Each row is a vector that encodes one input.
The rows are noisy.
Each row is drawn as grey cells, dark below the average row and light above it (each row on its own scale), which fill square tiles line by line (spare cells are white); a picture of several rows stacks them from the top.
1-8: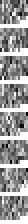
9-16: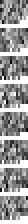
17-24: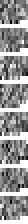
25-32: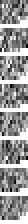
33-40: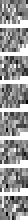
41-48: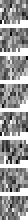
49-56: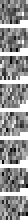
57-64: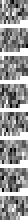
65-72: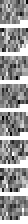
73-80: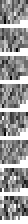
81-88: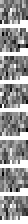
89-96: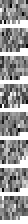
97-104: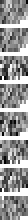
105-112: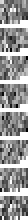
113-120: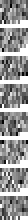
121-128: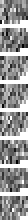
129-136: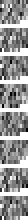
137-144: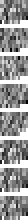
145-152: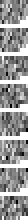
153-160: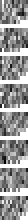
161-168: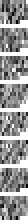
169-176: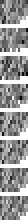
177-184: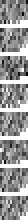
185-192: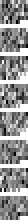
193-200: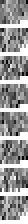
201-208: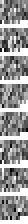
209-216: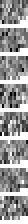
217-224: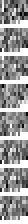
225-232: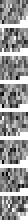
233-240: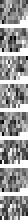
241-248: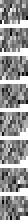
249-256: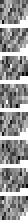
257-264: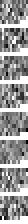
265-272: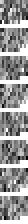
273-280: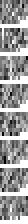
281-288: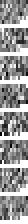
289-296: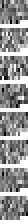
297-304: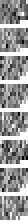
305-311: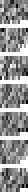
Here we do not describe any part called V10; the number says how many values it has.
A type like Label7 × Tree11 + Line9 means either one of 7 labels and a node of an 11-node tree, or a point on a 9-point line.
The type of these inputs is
Bool × (Line6 + V10) + Label9 × Line7.
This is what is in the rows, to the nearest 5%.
About 30% of them hold one of 9 labels and a point on a 7-point line. The rest hold a true/false value, together with either a point on a 6-point line, or a value of V10.
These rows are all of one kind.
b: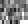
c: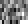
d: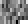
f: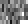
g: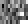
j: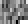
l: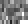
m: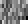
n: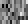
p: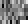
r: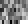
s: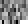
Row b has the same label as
c, f, g and l.
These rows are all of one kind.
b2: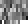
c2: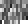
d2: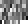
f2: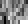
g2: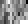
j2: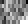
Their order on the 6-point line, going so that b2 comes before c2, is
b2, d2, c2, j2, f2, g2.
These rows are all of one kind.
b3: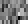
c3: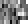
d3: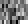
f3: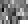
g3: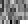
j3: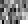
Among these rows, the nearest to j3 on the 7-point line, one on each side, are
d3 and f3.
